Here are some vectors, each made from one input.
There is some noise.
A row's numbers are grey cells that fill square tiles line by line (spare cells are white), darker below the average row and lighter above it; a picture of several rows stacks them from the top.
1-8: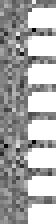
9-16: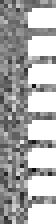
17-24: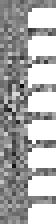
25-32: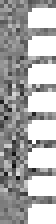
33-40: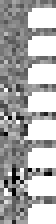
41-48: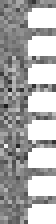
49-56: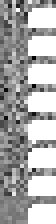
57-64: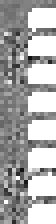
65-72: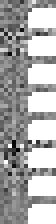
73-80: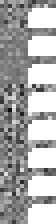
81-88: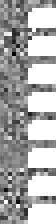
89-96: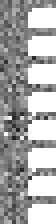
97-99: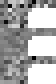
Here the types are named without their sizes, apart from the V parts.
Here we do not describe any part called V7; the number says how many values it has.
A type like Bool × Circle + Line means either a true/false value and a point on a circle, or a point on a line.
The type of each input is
(Bool × Bool × Bool × Bool + Label) × V7.
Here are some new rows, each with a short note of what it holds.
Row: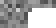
four true/false values and a value of V7
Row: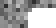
four true/false values and a value of V7
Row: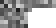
four true/false values and a value of V7
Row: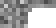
a label and a value of V7
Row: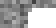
a label and a value of V7
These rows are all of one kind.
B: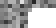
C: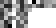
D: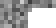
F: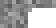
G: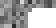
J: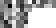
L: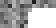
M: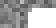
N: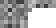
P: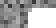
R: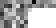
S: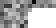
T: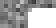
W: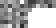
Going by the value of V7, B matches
C, M, P and T.
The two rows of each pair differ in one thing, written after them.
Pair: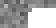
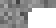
the label
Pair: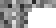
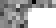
the label
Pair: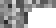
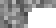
the value of V7
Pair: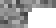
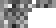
the value of V7
